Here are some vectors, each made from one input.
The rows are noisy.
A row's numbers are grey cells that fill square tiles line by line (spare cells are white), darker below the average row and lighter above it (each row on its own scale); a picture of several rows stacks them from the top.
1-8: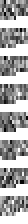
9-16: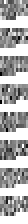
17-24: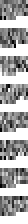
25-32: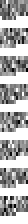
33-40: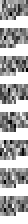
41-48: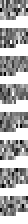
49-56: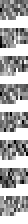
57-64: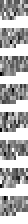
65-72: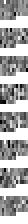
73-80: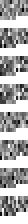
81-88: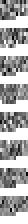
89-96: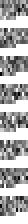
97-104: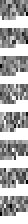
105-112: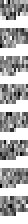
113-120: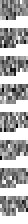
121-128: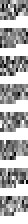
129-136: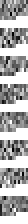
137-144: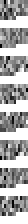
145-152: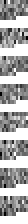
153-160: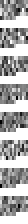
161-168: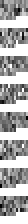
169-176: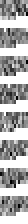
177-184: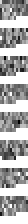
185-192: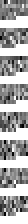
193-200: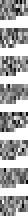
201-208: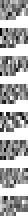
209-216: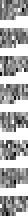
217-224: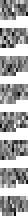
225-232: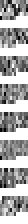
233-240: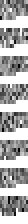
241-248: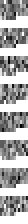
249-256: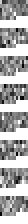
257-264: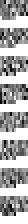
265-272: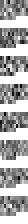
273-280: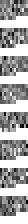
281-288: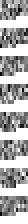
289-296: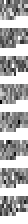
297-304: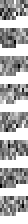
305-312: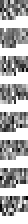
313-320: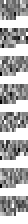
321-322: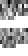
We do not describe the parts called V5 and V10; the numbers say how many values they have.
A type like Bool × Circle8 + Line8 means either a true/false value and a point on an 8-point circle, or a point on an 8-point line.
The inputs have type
(Line6 + Tree12) × V5 × V10.
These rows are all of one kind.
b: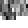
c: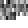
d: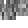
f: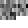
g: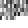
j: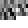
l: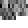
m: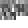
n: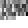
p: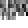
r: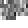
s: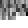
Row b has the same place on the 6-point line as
c, f, j and l.
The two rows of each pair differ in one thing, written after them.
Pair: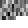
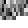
the node of the tree
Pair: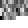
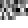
the value of V5
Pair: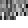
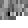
the value of V5
